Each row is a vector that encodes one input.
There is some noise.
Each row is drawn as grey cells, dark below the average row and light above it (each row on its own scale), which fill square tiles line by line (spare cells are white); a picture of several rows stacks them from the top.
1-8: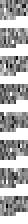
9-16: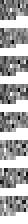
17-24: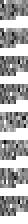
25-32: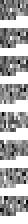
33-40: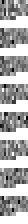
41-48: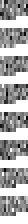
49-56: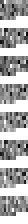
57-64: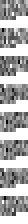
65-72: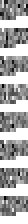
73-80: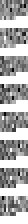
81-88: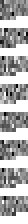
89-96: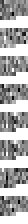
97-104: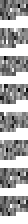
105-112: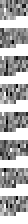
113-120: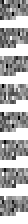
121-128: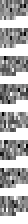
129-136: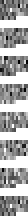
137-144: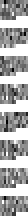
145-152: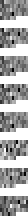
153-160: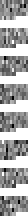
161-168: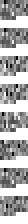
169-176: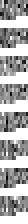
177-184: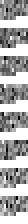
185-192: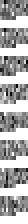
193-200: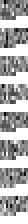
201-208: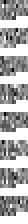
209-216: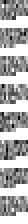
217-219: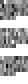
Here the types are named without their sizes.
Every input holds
either a point on a circle, or a point on a line.
